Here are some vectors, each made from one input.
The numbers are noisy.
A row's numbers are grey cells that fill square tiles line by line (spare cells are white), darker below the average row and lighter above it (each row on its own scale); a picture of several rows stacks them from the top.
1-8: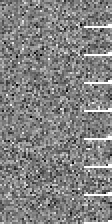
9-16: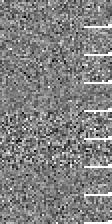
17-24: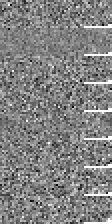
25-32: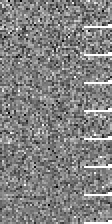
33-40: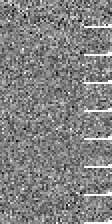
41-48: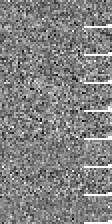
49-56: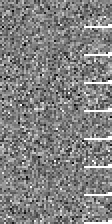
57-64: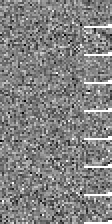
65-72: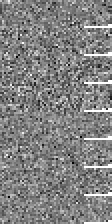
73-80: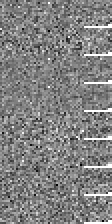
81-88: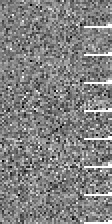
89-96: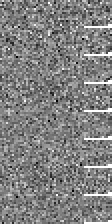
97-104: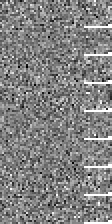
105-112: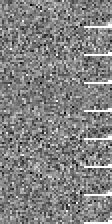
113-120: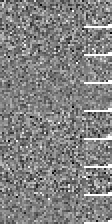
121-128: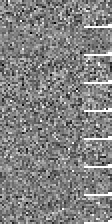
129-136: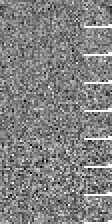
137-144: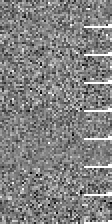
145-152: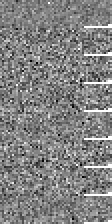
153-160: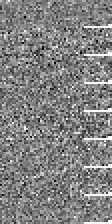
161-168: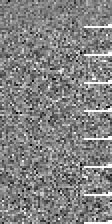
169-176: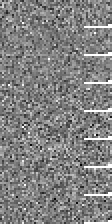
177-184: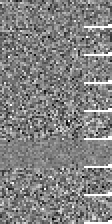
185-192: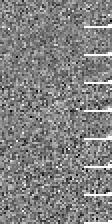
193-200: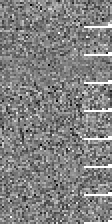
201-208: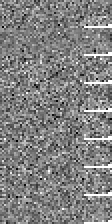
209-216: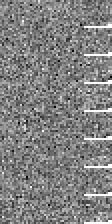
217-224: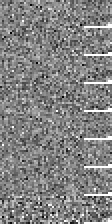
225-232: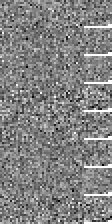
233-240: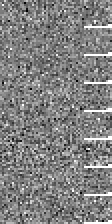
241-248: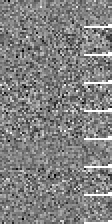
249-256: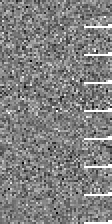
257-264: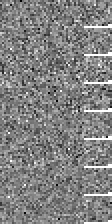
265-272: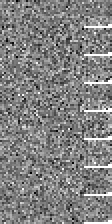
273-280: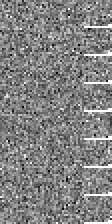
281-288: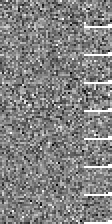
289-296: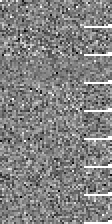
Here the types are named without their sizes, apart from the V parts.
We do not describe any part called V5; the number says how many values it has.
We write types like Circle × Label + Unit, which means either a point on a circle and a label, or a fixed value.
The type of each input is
(Bool × Bool × Bool + Line) × (Line + V5) + Tree.
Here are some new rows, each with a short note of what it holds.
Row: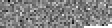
a point on a line and three true/false values
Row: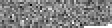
a node of a tree
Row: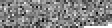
a node of a tree
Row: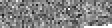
a point on a line and three true/false values
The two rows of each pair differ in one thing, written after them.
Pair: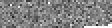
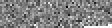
the place on the line
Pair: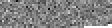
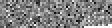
the value of V5
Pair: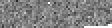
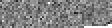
the value of V5
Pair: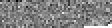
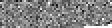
the place on the line
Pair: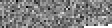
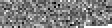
the place on the line
